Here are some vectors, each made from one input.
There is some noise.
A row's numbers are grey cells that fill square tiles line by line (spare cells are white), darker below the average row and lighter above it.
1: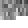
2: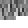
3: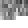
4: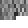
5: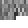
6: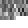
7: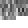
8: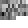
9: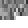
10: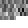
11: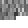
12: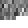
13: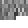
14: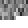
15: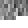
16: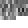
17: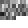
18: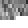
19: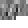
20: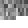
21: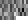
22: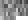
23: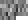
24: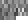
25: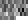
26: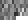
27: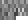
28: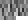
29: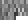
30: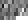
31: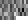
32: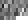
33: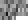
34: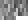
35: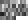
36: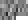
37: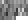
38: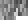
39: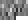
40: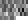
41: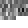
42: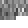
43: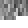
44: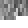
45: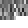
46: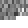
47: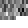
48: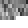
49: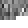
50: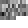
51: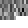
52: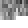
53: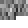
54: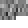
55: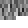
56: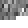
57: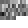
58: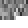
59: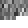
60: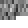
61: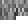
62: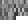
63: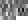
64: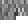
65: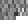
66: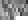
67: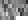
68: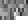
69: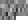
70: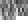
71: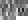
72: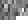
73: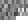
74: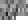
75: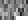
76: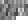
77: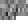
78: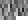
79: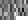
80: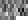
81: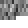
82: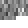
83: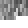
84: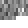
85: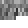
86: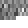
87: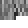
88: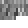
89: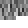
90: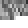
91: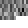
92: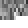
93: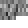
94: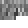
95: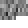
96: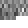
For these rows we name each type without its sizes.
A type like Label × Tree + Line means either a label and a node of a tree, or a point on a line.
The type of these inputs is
Bool × Bool × Bool + List(Line).
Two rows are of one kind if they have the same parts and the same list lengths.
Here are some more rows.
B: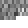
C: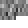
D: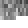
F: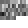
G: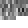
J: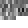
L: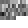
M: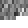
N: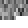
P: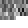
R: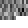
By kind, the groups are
B, M
C
D, G, J, N, P, R
F, L

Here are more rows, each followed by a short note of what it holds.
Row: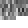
three true/false values
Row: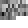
the empty list
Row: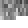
three true/false values
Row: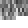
three true/false values
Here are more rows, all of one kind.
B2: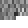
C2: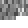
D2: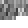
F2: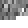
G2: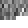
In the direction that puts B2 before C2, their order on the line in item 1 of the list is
F2, G2, B2, C2, D2.
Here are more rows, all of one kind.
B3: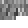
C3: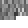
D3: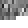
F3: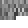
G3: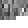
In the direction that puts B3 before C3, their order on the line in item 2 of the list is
G3, D3, F3, B3, C3.
